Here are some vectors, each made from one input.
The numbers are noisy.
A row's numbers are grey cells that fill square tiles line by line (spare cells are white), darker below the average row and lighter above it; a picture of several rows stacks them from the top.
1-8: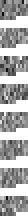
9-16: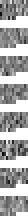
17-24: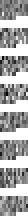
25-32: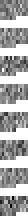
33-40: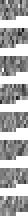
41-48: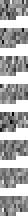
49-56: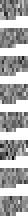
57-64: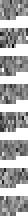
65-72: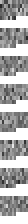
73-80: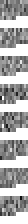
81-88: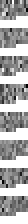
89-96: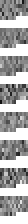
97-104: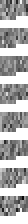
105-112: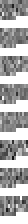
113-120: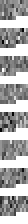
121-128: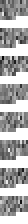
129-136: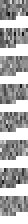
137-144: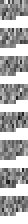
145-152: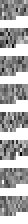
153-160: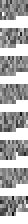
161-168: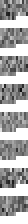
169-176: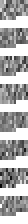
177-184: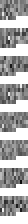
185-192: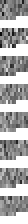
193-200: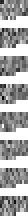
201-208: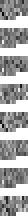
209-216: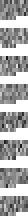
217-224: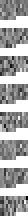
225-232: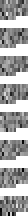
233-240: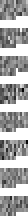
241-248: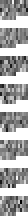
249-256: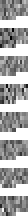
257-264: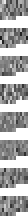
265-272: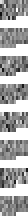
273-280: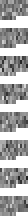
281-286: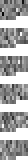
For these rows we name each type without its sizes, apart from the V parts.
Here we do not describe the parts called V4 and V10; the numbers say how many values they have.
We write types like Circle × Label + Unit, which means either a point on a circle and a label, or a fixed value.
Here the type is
Bool × Bool × Bool × Bool × V10 + Circle + Line × V4.
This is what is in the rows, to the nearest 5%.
About 20% of them hold a point on a circle. About 20% of them hold a point on a line and a value of V4. The rest hold four true/false values and a value of V10.
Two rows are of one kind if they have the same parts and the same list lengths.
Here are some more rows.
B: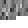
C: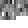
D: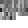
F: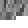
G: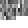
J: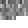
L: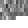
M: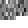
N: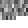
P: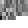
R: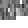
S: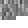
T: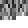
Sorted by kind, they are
B, M
C, D, F, G, J, L, N, P, S
R, T

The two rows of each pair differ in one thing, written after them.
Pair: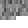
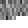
one of the four true/false values
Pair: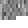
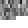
the value of V10
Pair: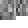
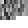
the value of V10
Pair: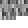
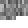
the value of V10
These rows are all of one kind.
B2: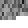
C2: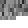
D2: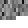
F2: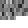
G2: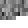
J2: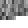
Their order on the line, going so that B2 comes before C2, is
D2, J2, G2, B2, C2, F2.
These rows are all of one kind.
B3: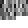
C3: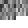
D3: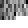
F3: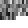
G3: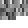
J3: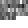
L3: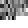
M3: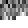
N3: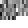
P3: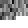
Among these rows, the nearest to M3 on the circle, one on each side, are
C3 and P3.
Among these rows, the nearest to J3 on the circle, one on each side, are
B3 and F3.
